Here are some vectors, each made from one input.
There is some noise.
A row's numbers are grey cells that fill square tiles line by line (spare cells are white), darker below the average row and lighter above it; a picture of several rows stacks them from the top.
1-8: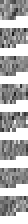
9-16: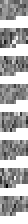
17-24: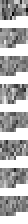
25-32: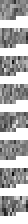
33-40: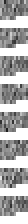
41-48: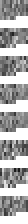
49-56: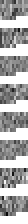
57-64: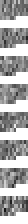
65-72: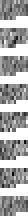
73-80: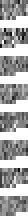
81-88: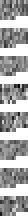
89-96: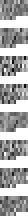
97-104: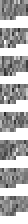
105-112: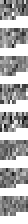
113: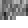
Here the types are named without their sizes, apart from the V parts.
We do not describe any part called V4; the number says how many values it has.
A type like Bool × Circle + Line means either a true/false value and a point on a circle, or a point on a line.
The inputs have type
Bool × (Line + V4).
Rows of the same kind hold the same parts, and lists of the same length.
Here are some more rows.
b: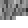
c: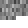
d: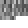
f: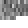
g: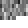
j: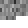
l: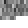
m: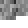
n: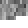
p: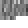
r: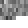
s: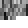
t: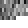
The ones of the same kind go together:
b, c, d, f, j, l, m, n, p, r, s
g, t

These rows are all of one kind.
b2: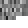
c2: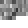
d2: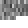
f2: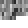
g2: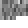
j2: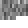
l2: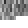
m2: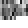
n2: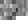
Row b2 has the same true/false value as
c2, f2 and n2.
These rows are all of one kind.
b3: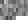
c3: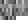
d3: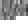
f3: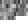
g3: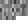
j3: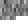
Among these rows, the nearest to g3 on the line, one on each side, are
c3 and d3.
